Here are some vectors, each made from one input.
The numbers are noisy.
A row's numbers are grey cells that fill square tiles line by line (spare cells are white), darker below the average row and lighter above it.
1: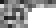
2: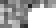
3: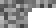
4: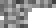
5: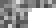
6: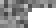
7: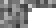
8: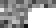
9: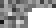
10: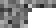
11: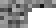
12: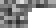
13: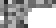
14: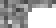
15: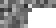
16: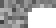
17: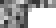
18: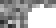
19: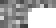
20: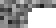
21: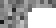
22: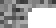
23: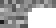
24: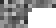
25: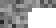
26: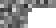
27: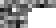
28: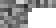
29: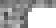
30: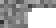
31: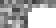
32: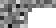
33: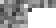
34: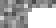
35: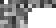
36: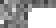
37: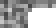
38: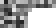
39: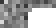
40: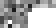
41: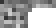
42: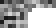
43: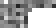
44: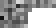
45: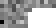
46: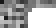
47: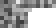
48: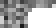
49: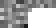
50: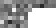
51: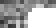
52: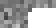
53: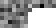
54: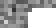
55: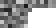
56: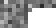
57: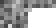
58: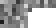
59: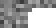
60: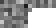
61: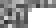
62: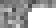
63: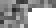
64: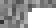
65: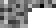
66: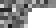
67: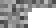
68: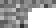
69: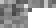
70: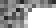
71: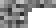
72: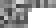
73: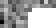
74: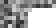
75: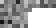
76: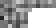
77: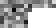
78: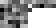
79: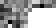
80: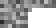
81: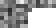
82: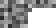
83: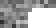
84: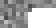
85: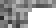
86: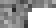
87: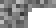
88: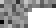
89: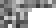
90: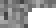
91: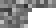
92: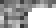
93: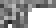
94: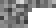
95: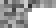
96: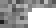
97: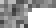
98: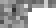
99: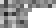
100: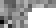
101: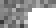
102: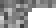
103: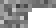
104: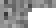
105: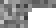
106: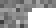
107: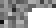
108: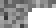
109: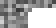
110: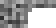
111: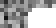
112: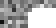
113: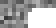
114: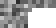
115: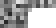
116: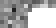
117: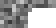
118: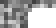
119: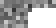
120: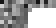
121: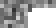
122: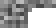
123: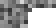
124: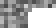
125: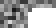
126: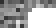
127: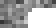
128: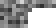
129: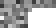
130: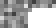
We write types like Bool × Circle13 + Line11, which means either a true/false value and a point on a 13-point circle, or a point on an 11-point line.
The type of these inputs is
Line6 × Line6 × Line6 + Tree7.
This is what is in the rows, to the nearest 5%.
About 60% of them hold a point on each of three 6-point lines. The rest hold a node of a 7-node tree.
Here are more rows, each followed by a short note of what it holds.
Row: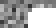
a point on each of three 6-point lines
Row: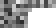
a node of a 7-node tree
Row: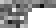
a node of a 7-node tree
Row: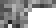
a node of a 7-node tree
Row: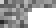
a point on each of three 6-point lines
